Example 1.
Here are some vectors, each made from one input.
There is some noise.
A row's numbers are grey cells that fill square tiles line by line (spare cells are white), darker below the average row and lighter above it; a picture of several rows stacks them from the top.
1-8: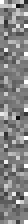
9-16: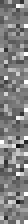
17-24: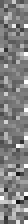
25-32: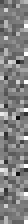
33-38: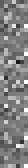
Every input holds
three true/false values.
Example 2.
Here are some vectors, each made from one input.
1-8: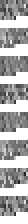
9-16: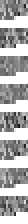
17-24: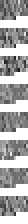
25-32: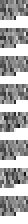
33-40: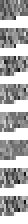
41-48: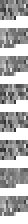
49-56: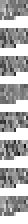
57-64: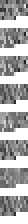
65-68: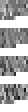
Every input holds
a point on a 12-point line.
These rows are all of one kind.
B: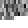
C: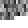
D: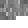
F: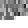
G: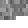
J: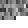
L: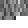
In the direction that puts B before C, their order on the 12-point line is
J, L, D, G, F, B, C.
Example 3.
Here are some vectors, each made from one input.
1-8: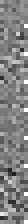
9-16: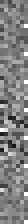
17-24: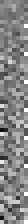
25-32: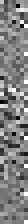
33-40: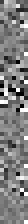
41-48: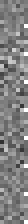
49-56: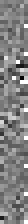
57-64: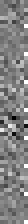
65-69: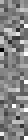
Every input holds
a point on a 14-point line.
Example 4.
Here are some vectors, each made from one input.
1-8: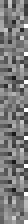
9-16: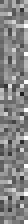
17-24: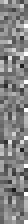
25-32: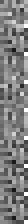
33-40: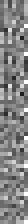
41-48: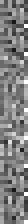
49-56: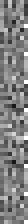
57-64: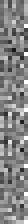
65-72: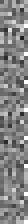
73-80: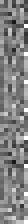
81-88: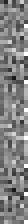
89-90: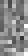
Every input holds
three true/false values.
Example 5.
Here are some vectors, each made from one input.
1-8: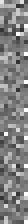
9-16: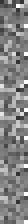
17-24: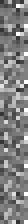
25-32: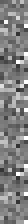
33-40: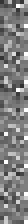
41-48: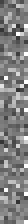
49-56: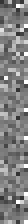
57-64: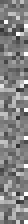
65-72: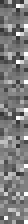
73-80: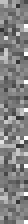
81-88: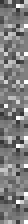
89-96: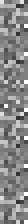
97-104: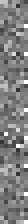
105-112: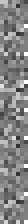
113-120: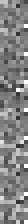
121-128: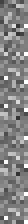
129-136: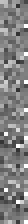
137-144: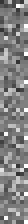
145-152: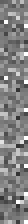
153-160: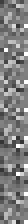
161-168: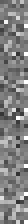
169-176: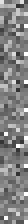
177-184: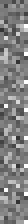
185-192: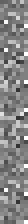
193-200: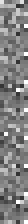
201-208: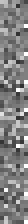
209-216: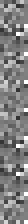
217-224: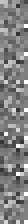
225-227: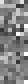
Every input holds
three true/false values.
